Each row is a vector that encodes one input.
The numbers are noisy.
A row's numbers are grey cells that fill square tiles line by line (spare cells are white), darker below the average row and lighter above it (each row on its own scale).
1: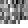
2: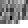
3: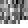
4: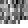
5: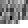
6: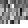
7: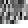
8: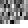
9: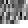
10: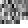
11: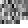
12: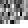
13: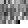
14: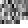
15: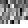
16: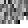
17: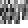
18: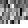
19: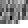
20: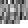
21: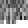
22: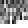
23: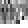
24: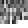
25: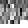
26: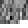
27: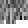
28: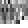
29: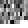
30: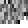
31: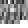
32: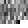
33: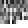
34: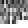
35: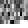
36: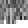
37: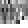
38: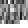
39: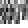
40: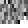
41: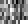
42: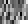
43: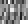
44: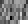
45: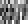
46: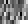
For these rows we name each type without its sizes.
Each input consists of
either a point on a line, or a node of a tree.
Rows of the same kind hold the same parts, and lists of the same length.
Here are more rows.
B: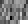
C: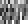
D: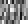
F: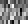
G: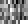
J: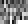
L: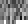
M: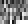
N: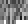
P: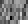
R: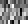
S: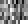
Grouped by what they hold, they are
B, C, P
D, F, G, J, L, M, N, R, S

